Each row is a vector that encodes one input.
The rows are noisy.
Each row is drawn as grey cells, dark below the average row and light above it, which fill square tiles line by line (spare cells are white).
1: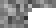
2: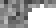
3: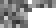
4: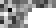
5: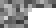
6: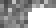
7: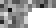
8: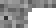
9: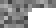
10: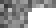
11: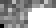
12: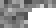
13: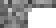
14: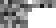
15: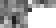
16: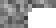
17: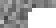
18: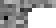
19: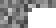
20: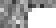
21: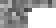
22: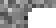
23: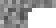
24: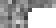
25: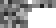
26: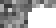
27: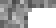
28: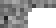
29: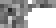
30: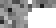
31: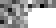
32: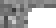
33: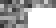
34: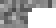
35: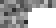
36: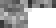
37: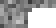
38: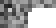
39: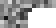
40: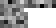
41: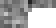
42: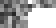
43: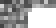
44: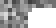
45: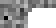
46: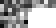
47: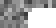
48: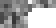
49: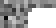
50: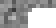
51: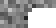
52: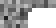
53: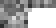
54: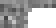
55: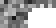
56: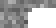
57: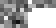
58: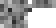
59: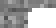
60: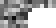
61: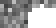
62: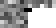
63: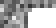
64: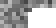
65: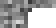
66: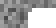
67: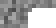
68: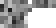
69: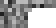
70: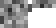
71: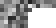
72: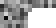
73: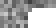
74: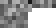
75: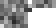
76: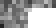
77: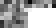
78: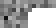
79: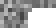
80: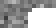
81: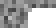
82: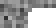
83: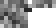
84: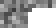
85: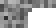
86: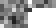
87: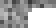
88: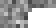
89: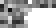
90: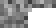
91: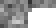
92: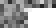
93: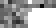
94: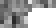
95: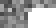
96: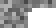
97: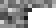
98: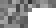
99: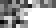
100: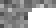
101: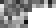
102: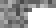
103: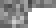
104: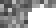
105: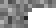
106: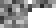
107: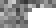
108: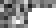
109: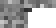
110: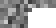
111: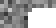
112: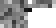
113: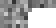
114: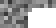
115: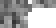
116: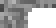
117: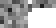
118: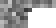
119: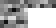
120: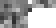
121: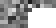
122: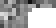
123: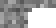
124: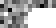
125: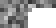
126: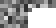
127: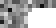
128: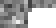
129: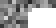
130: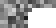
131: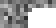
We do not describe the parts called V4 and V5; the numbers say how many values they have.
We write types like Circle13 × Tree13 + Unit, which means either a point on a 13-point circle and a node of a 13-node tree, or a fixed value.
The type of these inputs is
(Bool × Tree7 × V5 + Unit) × V4.
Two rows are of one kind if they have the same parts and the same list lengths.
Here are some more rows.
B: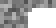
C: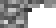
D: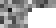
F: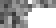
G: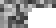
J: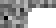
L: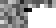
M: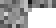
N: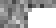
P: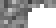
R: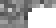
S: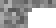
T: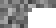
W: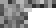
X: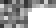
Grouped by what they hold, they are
B, C, G, J, L, M, N, P, R, S, T, W, X
D, F

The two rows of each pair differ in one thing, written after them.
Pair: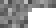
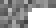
the value of V5
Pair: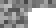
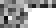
the value of V5
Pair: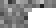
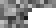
the node of the tree
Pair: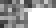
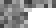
the node of the tree
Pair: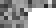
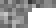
the value of V4
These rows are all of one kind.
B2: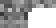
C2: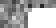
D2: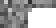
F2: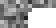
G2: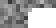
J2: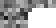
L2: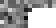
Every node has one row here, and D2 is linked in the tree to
J2.
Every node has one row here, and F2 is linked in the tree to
G2.
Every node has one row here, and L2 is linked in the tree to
B2 and C2.
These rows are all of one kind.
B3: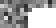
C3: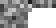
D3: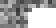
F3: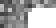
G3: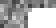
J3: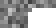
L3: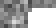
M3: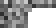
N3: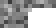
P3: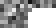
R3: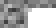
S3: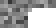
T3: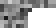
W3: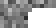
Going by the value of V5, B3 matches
L3, T3 and W3.
